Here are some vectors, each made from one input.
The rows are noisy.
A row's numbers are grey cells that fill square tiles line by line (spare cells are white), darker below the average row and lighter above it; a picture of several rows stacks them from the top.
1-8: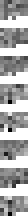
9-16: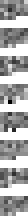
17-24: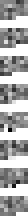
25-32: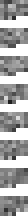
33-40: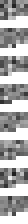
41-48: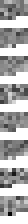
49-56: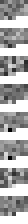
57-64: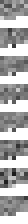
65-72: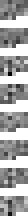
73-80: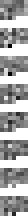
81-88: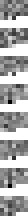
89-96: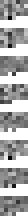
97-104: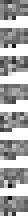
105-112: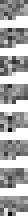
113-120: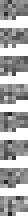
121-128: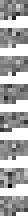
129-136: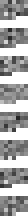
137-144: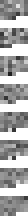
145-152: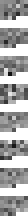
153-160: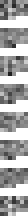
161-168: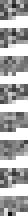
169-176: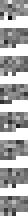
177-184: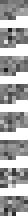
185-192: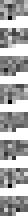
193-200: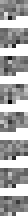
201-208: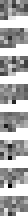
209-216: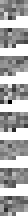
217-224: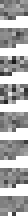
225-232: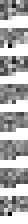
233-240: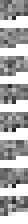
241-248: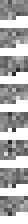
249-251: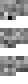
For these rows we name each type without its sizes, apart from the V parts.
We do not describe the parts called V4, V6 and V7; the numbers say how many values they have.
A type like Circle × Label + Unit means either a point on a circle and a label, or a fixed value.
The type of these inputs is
List(Line) × (V4 + V6 × V7).
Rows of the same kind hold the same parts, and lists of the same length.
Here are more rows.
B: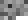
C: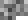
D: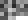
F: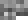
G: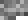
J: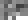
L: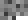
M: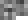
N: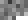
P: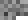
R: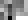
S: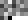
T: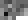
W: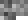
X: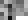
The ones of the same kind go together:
B, G, W
C
D
F, M
J, P, T
L, N
R, X
S

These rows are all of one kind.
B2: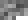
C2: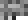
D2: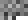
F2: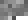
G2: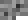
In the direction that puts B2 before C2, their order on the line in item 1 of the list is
B2, G2, C2, D2, F2.
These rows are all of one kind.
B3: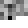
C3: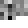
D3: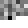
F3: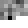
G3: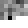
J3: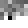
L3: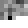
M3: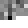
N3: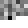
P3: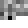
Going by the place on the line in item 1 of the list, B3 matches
D3 and N3.
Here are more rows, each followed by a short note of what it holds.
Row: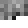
a value of V6 and a value of V7, together with a list of three items
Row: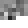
a value of V4, together with a list of three items
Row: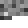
a value of V4, together with the empty list
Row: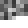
a value of V6 and a value of V7, together with the empty list
